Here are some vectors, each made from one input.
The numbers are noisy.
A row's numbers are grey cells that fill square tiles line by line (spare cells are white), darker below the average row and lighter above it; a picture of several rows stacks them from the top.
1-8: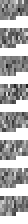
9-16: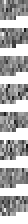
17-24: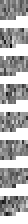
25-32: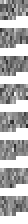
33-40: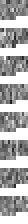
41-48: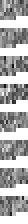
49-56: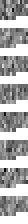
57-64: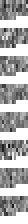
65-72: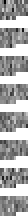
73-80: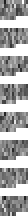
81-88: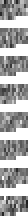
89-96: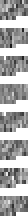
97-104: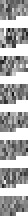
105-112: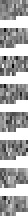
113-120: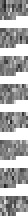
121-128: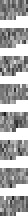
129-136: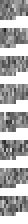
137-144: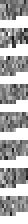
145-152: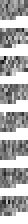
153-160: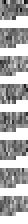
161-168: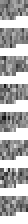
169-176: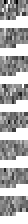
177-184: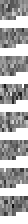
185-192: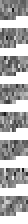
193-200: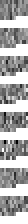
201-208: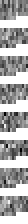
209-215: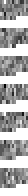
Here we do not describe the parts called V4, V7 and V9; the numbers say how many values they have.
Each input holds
a value of V7, together with either one of 5 labels, a point on a 5-point line and a value of V4, or a true/false value and a value of V9.
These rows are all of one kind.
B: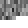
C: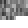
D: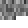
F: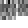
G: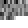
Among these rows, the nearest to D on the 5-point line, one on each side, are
C and G.
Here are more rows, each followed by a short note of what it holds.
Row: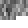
one of 5 labels, a point on a 5-point line, a value of V4 and a value of V7
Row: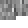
a true/false value, a value of V7 and a value of V9
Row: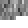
one of 5 labels, a point on a 5-point line, a value of V4 and a value of V7
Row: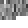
a true/false value, a value of V7 and a value of V9
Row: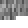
a true/false value, a value of V7 and a value of V9
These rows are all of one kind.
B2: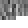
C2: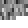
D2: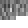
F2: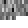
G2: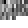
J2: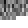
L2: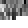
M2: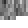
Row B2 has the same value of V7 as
D2 and J2.
